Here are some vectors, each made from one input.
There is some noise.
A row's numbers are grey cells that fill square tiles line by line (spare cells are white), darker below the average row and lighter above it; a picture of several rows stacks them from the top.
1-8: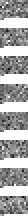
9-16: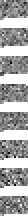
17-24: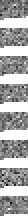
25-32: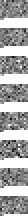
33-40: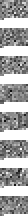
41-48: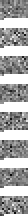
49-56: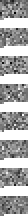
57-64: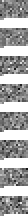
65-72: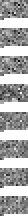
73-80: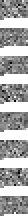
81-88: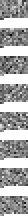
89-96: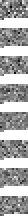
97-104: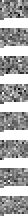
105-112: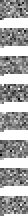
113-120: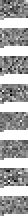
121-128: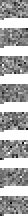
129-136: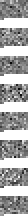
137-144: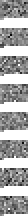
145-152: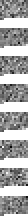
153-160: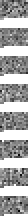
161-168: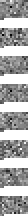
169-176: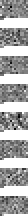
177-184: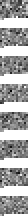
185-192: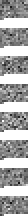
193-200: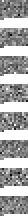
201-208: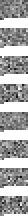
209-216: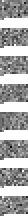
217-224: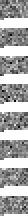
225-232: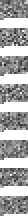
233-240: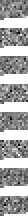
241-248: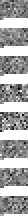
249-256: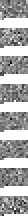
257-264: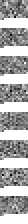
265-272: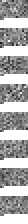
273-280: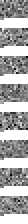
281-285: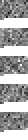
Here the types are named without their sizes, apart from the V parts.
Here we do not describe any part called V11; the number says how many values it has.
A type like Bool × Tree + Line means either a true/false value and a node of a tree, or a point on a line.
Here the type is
List(Line) × V11.
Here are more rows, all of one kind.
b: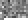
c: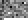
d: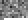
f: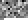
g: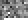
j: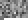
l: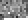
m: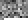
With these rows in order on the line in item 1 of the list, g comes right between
c and m.
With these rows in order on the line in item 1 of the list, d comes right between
b and l.
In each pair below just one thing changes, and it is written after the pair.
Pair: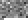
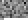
the value of V11
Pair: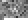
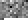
the value of V11
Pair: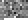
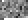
the value of V11
